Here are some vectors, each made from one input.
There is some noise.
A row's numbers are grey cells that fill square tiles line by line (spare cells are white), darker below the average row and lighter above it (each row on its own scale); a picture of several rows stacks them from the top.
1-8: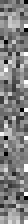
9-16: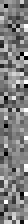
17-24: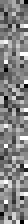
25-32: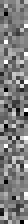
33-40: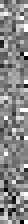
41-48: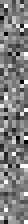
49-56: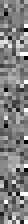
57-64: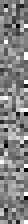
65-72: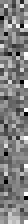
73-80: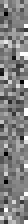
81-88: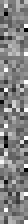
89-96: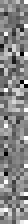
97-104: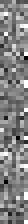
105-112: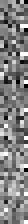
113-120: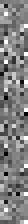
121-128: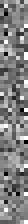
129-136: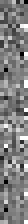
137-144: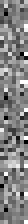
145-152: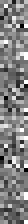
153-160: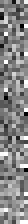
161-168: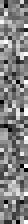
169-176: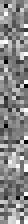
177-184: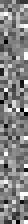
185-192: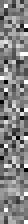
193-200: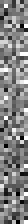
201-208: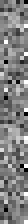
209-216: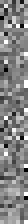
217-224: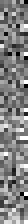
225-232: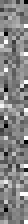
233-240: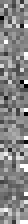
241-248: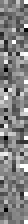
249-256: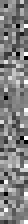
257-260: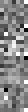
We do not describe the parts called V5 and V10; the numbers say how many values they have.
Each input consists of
a value of V5, together with either one of 11 labels and a true/false value, or a value of V10.
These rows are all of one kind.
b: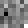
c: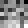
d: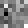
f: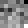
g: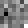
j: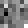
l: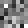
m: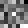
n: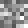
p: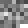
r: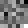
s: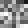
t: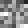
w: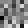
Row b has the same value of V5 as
d, g and j.
